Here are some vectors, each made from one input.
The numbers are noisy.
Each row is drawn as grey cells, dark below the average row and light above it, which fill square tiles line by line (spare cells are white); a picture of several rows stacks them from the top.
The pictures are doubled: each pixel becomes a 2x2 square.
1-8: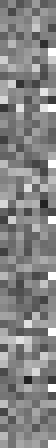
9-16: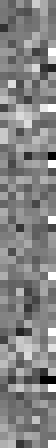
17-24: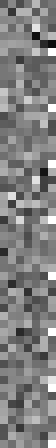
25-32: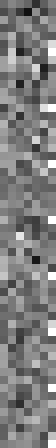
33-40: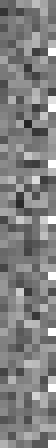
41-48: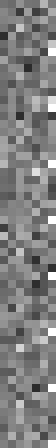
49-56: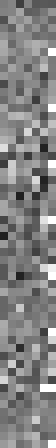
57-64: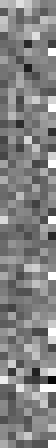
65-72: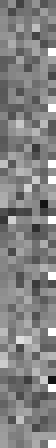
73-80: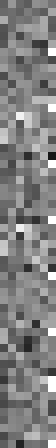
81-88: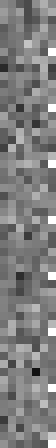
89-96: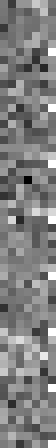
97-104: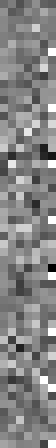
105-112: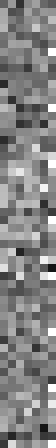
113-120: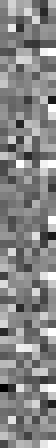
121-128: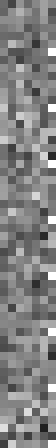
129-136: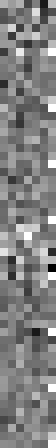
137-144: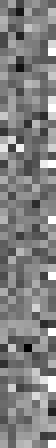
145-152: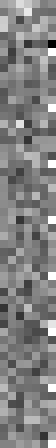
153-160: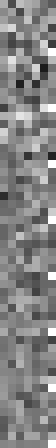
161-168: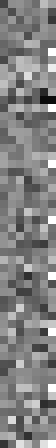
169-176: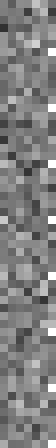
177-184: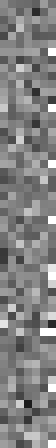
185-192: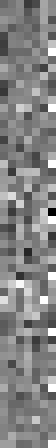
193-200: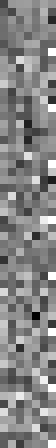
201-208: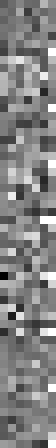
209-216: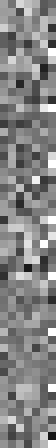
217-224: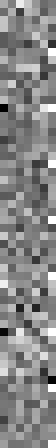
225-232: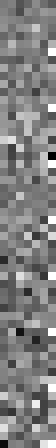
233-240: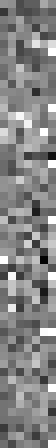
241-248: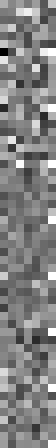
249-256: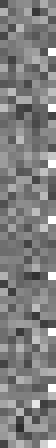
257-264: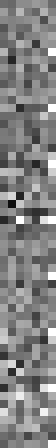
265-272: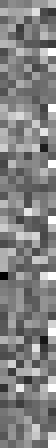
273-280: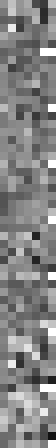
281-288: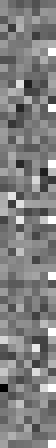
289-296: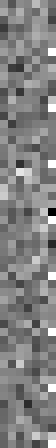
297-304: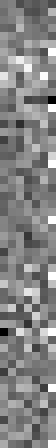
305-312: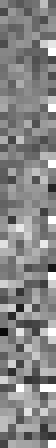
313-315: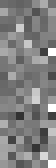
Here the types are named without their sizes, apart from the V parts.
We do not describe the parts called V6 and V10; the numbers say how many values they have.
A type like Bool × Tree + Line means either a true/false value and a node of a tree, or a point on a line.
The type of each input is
(Circle + V6) × Tree + Line + V10.
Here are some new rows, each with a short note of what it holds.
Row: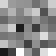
a value of V10
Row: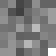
a node of a tree and a value of V6
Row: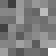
a point on a circle and a node of a tree
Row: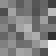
a node of a tree and a value of V6
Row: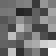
a node of a tree and a value of V6
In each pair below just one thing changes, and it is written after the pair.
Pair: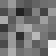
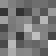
the node of the tree
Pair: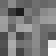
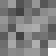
the node of the tree
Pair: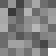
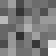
the value of V6
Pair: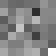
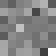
the node of the tree
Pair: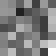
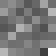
the node of the tree
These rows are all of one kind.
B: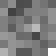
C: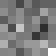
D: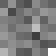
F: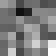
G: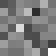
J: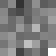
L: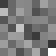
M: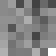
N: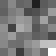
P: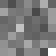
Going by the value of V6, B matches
D, F and J.
